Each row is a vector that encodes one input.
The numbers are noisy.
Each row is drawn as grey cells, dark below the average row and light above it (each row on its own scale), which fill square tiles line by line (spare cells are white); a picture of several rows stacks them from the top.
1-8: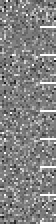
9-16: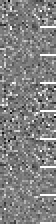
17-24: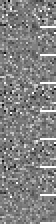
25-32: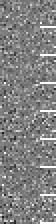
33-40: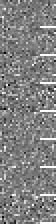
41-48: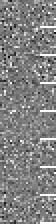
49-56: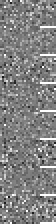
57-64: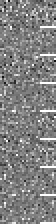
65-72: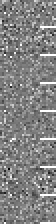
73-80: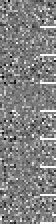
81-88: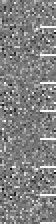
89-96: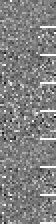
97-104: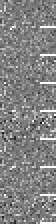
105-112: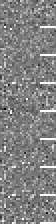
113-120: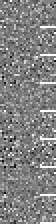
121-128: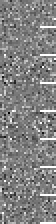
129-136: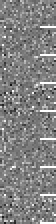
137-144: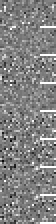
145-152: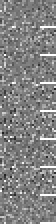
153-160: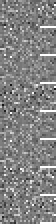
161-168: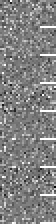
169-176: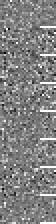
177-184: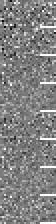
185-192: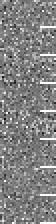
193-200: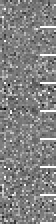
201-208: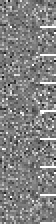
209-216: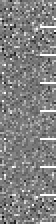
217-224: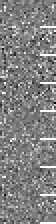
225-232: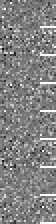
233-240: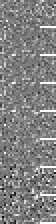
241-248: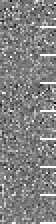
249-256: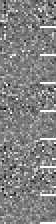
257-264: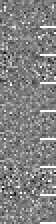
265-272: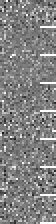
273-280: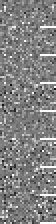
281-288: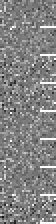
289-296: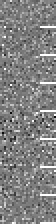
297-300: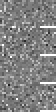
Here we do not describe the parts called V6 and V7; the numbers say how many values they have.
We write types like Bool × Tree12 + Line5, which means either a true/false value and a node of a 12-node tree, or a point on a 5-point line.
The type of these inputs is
Bool × V6 × V7 + List2(Line8).
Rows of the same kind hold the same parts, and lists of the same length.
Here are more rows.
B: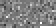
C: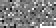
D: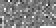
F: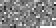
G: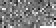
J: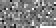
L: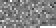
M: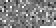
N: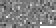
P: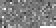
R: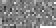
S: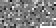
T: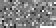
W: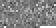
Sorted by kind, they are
B, N
C, F, J, R, S, T
D, G, P
L, M, W

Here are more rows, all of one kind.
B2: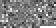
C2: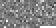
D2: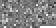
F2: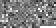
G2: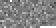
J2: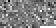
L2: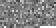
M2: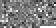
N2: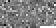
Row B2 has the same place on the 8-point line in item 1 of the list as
F2 and M2.
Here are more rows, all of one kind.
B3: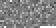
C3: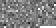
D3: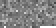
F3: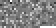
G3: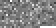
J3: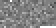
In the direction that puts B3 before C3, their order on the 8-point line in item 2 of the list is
D3, J3, G3, F3, B3, C3.
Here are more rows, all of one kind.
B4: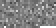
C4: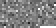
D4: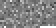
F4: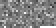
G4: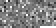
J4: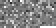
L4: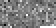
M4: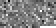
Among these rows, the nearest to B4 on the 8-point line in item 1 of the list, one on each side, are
C4 and F4.
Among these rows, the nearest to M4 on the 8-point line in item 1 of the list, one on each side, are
C4 and L4.
